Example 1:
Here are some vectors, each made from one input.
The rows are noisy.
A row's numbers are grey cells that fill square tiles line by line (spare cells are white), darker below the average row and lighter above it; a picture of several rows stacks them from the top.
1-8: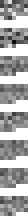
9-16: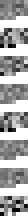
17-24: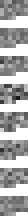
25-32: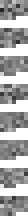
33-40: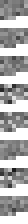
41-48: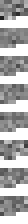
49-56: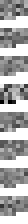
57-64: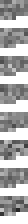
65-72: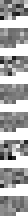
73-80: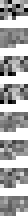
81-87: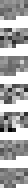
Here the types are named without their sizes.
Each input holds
either a point on a circle and a true/false value, or a fixed value.
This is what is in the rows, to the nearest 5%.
About 90% of them hold a point on a circle and a true/false value. The rest hold a fixed value.
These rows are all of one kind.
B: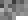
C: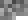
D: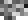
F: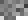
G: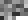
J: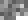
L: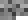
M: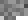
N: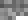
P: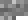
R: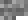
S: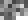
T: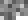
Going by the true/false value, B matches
C, G and N.
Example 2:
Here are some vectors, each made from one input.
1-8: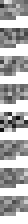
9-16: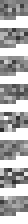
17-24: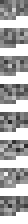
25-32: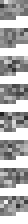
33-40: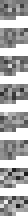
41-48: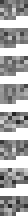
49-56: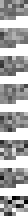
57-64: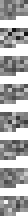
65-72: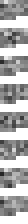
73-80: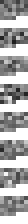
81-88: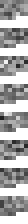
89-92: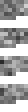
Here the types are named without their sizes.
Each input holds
either a point on a line, or a node of a tree.
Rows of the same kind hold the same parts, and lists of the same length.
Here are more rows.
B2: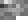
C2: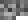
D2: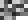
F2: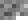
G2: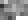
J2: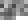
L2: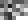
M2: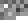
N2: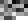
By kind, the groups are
B2, D2, F2, G2, J2, L2
C2, M2, N2

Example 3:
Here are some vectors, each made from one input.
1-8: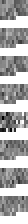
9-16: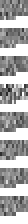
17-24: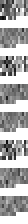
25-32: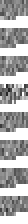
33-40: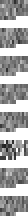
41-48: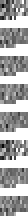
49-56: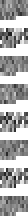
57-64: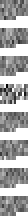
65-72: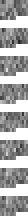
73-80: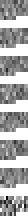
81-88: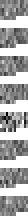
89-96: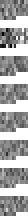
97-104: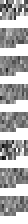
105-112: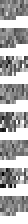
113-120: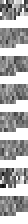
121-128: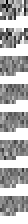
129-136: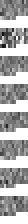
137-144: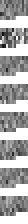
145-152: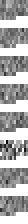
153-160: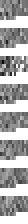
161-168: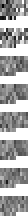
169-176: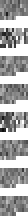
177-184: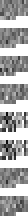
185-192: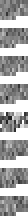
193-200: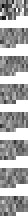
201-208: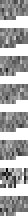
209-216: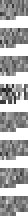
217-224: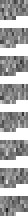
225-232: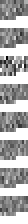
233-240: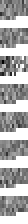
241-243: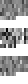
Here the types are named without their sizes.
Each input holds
either a point on a line, or four true/false values.
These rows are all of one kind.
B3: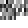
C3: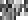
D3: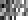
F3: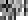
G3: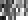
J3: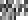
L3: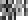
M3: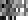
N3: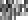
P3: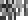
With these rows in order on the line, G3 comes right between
M3 and P3.
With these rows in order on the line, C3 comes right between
J3 and N3.
